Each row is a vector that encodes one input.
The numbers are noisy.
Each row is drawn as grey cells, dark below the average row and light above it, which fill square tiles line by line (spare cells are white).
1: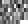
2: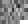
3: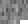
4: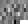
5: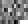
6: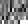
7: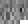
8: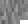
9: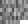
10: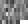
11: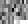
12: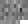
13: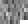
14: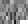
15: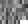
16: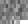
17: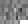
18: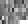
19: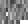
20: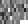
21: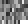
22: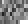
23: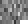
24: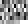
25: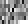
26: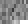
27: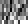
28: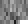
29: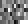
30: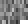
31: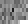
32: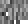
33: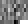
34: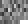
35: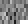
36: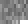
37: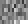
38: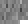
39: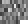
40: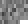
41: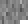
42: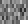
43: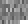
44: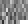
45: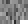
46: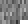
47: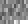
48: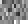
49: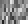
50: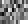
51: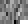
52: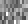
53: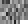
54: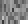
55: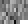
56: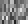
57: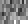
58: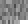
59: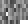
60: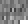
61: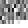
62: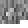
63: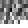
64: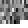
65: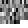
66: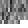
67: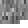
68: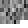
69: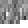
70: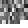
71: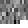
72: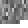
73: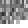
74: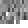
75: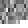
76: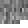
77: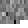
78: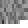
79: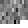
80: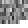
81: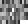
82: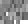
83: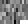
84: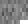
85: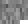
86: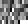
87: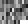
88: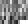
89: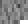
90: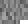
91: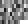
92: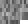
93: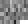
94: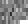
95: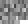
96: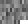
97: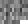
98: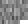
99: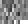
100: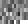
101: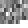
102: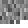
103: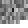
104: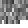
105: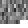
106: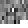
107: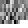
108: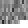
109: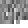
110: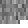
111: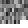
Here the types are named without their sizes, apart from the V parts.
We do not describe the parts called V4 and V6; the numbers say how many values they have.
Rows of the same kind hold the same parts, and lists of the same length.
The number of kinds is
2.
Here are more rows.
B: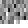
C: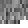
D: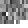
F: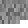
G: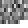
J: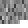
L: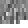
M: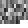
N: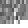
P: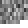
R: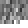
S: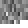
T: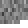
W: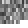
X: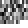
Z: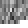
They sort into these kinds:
B, D, L, M, S
C, F, G, J, N, P, R, T, W, X, Z

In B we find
a point on a circle, a value of V4 and a value of V6.
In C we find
a point on a circle, three true/false values and a value of V4.
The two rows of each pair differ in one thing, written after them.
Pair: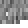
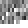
the value of V4
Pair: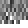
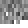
the place on the circle
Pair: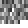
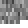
the value of V4
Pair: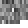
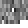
the place on the circle
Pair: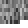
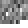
the value of V4
